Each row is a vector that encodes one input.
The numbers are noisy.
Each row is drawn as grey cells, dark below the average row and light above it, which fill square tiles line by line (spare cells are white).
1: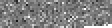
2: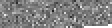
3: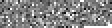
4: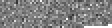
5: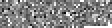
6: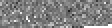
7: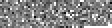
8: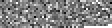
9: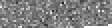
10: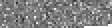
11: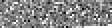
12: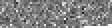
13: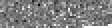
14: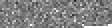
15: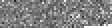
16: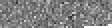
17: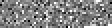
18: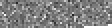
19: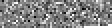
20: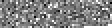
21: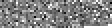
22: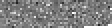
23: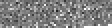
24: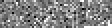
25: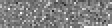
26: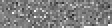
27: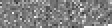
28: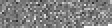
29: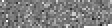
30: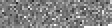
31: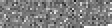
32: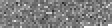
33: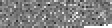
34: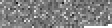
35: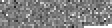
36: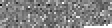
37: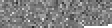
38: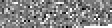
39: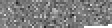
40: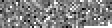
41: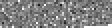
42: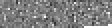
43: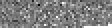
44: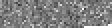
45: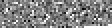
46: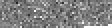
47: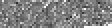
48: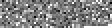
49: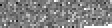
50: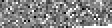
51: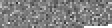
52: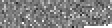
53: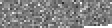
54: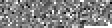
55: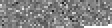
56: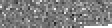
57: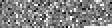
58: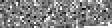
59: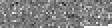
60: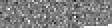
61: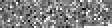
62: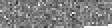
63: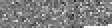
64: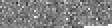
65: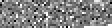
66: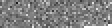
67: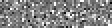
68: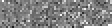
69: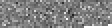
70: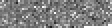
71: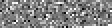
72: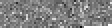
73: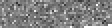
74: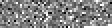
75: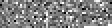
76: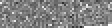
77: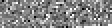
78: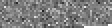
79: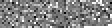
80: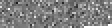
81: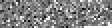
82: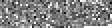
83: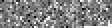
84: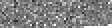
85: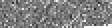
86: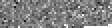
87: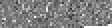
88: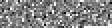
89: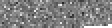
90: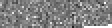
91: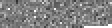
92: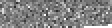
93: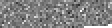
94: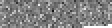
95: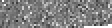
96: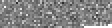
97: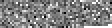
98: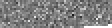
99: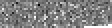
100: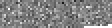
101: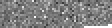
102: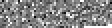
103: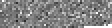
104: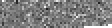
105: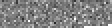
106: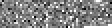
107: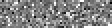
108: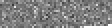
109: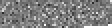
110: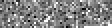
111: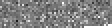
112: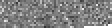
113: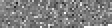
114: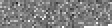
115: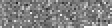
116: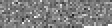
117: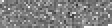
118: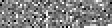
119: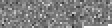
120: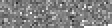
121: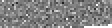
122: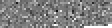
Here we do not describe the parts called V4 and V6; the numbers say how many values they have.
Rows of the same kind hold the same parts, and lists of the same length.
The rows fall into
3 kinds.
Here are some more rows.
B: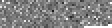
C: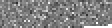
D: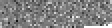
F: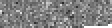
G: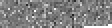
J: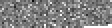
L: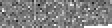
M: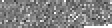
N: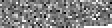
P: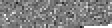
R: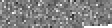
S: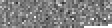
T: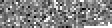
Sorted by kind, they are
B, C, F, G, P, R, S
D, J, L, M
N, T

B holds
a value of V4 and a value of V6.
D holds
a point on a 5-point line and a value of V6.
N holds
one of 5 labels.
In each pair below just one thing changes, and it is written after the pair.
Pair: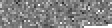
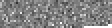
the value of V4
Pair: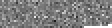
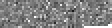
the value of V6
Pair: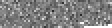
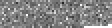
the value of V6
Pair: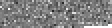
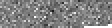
the value of V4
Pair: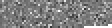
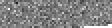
the value of V4
